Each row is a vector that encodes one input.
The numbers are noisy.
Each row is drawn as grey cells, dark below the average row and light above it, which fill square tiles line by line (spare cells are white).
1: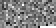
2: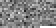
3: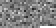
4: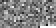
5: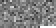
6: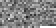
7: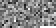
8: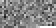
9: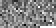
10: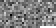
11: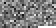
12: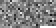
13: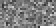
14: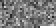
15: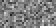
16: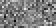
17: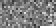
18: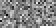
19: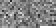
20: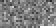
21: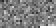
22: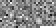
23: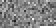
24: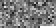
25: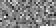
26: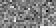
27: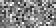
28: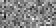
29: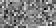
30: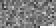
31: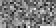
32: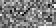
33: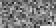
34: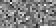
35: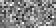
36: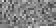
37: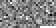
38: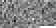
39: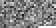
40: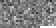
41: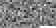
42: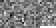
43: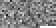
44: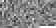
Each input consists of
either a point on a 4-point line, or a point on a 6-point line.
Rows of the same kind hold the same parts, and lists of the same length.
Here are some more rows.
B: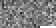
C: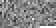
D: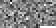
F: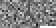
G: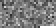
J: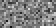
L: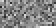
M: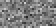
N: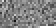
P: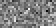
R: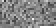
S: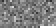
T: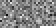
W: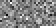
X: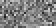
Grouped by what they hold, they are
B, G, J, P, S
C, D, F, L, M, N, R, T, W, X

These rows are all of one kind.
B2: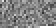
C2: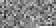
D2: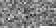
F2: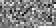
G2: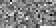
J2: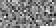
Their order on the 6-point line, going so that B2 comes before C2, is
J2, G2, D2, B2, C2, F2.
